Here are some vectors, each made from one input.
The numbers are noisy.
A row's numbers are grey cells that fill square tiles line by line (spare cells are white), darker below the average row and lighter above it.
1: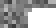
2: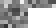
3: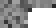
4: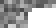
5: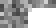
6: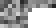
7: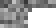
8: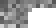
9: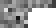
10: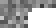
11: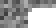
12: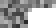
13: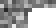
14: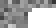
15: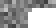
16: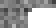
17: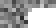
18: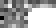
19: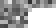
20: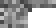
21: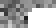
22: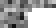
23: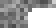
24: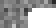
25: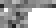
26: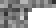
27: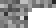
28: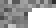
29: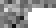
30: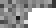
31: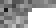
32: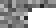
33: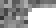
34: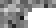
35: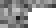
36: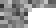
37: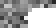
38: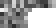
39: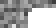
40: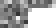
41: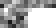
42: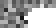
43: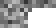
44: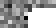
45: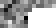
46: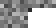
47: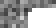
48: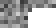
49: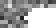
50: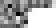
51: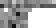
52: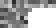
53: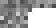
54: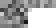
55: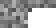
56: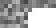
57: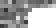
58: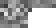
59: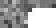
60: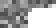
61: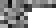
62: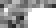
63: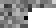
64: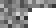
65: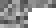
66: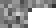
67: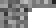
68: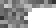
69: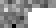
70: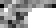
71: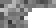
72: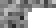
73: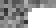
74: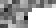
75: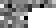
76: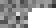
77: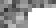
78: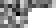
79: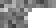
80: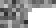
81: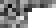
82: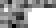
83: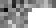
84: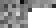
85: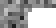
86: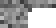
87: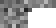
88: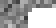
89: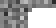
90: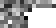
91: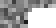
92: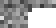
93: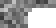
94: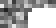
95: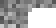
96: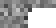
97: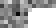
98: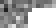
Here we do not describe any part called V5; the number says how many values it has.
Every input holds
a true/false value, together with either a point on a 6-point line, or a value of V5.
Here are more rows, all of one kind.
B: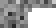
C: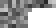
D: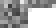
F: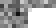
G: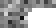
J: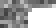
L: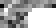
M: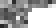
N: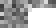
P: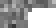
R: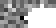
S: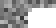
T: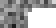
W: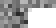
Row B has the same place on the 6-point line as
G, R, S and T.
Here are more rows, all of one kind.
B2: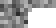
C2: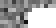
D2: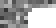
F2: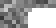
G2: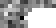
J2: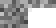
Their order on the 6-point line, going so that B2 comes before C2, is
B2, J2, G2, C2, D2, F2.
